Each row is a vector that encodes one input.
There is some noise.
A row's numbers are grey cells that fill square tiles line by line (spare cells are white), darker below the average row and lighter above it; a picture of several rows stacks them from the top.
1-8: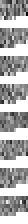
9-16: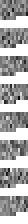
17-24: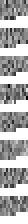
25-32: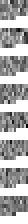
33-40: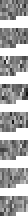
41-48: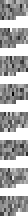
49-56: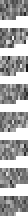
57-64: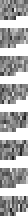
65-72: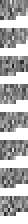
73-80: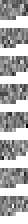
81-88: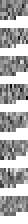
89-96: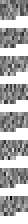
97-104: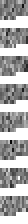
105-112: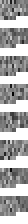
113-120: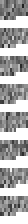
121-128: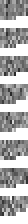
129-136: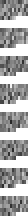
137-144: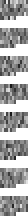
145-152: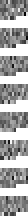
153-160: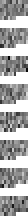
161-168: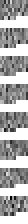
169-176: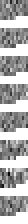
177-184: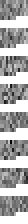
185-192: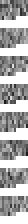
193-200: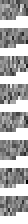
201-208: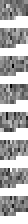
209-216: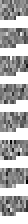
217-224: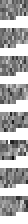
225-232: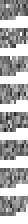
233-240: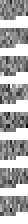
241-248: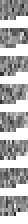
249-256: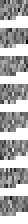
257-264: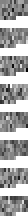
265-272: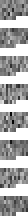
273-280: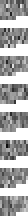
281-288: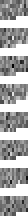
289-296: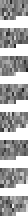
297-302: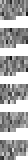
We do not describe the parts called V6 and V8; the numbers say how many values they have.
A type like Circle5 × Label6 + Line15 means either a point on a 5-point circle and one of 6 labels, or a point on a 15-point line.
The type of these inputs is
(Bool × V8 + V6) × (Circle9 + Unit).
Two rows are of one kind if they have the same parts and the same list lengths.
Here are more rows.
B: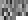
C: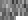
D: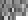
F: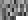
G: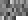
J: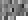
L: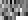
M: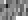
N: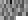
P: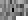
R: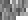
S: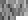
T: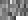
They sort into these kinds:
B, F, G, J, L, M, N, P
C, T
D
R, S

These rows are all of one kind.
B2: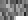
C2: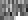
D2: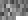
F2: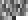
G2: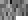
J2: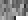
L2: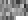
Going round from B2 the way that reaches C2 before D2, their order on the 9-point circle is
B2, C2, F2, G2, D2, L2, J2.
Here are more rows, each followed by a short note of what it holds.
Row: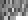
a true/false value and a value of V8
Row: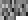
a point on a 9-point circle and a value of V6
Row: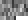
a point on a 9-point circle, a true/false value and a value of V8
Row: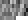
a point on a 9-point circle, a true/false value and a value of V8
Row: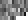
a point on a 9-point circle, a true/false value and a value of V8
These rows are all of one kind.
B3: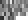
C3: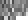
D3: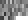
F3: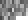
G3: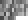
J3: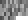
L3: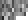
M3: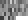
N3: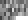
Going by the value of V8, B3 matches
D3, F3 and J3.
